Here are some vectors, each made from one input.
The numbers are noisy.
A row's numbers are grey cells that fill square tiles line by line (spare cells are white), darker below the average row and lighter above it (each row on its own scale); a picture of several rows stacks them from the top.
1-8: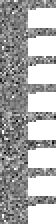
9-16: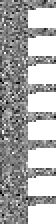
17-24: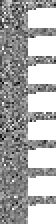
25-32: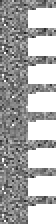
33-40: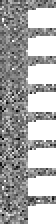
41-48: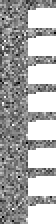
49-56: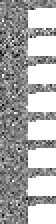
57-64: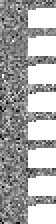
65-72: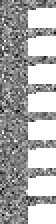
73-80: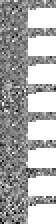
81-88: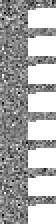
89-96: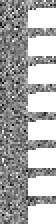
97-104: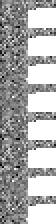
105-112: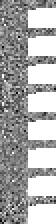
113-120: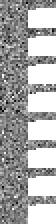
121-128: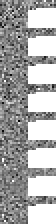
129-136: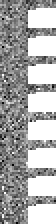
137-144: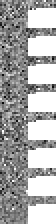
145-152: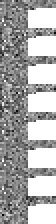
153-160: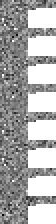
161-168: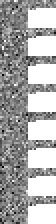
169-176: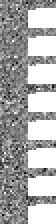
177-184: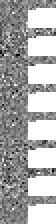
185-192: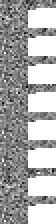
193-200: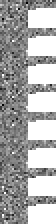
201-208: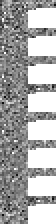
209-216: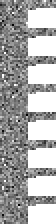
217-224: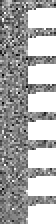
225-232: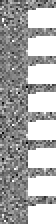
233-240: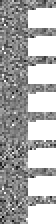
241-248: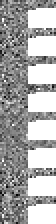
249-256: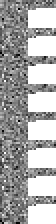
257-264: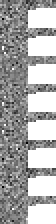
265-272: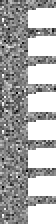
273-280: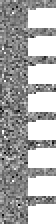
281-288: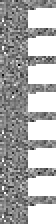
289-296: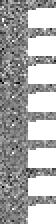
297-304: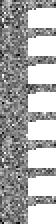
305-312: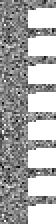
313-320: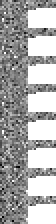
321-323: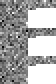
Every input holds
either a point on a 4-point line, or a point on a 12-point line.
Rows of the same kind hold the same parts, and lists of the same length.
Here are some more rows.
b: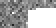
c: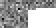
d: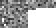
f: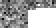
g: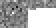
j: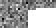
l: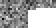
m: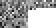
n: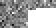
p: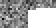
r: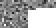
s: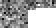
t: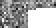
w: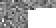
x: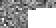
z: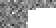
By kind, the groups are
b, d, g, m, n, r, t, w, x, z
c, f, j, l, p, s

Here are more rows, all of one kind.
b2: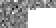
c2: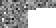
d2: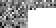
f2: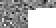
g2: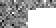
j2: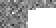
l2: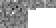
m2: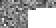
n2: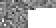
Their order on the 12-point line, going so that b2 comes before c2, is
l2, b2, j2, g2, d2, c2, m2, f2, n2.
